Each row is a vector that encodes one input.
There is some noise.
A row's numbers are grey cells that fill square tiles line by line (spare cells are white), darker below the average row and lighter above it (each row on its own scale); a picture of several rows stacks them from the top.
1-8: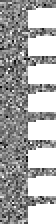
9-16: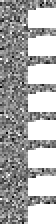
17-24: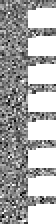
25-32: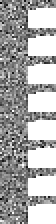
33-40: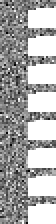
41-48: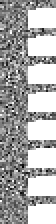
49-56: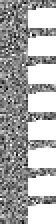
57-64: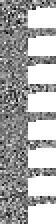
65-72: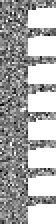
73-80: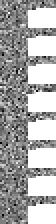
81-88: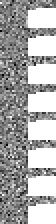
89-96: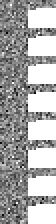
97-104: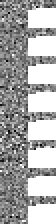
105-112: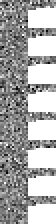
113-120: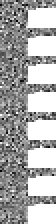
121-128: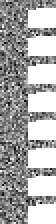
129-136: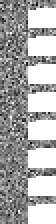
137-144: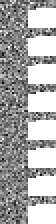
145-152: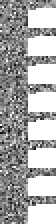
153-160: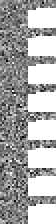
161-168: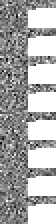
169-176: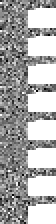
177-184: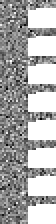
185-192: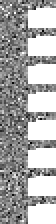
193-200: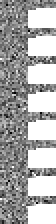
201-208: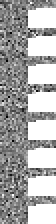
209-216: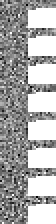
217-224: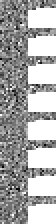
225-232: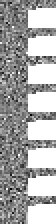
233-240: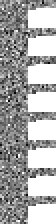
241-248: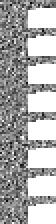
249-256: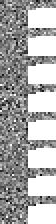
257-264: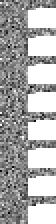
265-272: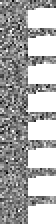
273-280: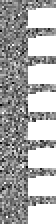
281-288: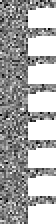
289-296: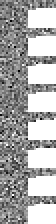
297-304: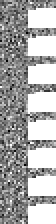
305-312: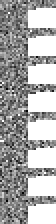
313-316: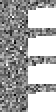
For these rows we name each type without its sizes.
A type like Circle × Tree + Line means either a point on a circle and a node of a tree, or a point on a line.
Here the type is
Circle × Circle × (Circle + Unit) + Line.
